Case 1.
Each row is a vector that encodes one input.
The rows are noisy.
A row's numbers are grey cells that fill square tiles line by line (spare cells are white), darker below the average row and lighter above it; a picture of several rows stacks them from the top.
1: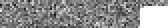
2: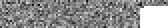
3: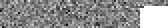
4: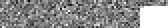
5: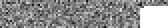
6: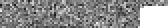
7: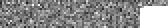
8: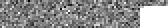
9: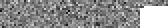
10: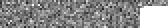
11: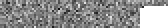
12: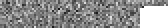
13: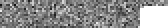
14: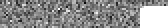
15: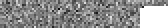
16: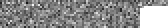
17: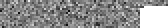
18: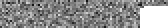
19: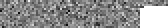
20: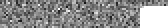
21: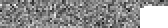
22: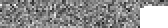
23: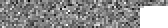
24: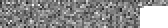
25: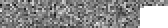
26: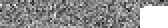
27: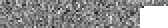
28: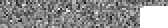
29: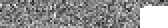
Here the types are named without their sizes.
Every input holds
three true/false values.
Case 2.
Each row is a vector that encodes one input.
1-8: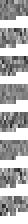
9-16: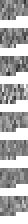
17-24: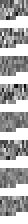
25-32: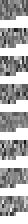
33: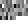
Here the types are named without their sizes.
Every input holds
a label.
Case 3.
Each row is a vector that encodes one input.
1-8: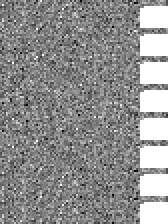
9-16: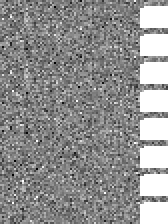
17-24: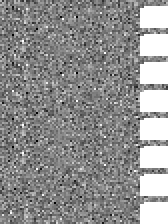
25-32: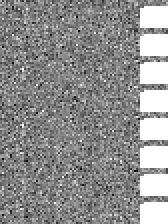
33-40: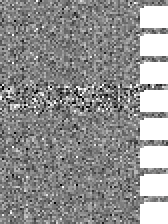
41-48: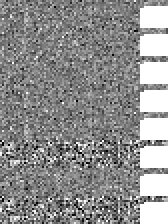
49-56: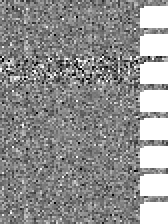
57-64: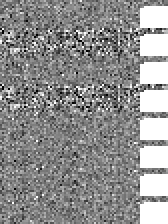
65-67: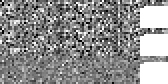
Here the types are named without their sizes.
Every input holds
either a fixed value, or three true/false values.
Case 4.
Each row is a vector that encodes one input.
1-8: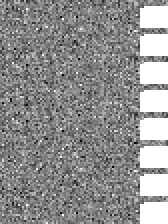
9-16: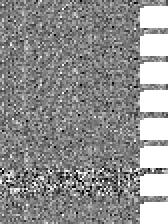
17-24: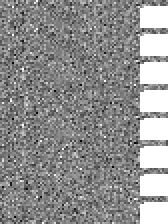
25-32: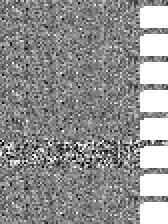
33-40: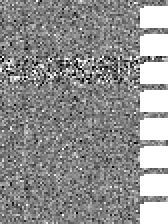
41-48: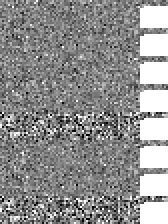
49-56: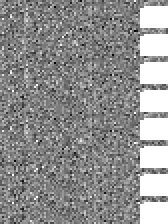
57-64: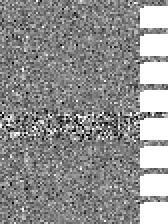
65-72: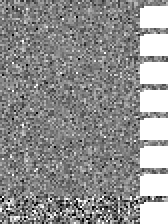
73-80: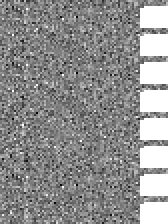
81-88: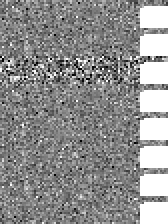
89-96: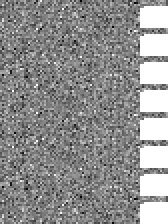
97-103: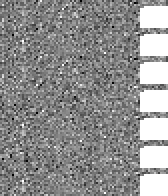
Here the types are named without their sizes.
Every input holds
either a fixed value, or three true/false values.
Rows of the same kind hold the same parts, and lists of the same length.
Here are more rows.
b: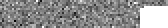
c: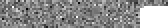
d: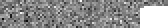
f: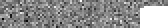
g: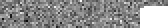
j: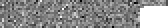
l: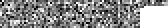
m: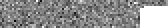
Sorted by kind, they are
b, c, d, f, g, j, m
l

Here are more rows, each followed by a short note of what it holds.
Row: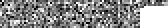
a fixed value
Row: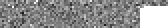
three true/false values
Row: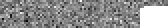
three true/false values
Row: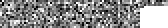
a fixed value
